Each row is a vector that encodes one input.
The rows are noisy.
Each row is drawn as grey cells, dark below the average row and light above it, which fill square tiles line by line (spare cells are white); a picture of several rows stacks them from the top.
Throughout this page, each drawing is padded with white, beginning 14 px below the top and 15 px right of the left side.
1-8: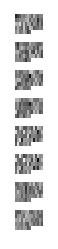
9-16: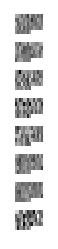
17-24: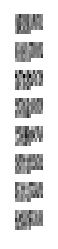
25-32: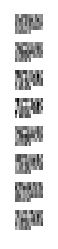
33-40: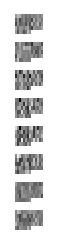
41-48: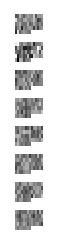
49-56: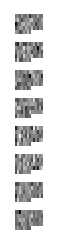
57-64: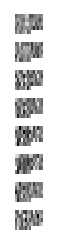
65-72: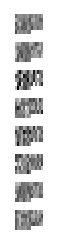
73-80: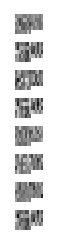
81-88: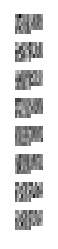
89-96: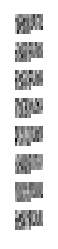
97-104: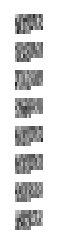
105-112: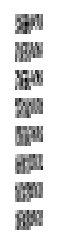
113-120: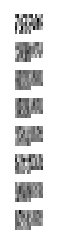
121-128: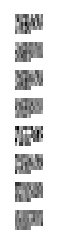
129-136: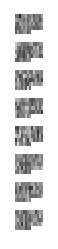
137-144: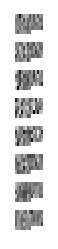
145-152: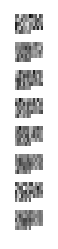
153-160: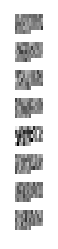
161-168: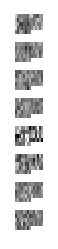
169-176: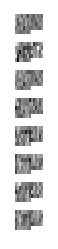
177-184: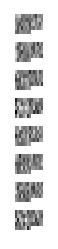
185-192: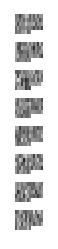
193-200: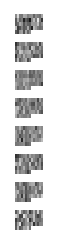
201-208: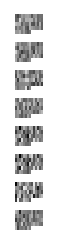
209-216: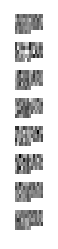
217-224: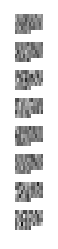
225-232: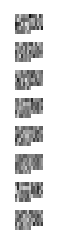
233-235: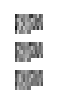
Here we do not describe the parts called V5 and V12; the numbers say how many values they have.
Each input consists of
a true/false value and a value of V12, together with either a node of a 10-node tree, or a value of V5.
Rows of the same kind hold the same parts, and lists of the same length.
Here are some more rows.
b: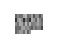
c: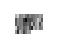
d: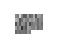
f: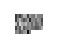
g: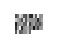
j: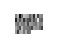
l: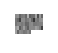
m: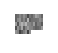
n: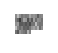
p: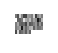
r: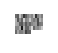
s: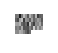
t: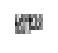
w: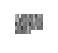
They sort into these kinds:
b, f, j, l, m, s
c, d, g, n, p, r, t, w

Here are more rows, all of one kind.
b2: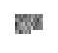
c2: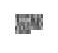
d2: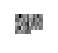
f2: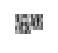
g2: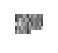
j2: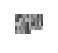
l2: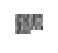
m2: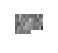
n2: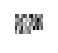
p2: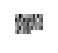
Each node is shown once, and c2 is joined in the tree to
g2.
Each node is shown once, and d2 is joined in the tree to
b2 and l2.
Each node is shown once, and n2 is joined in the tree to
f2 and p2.
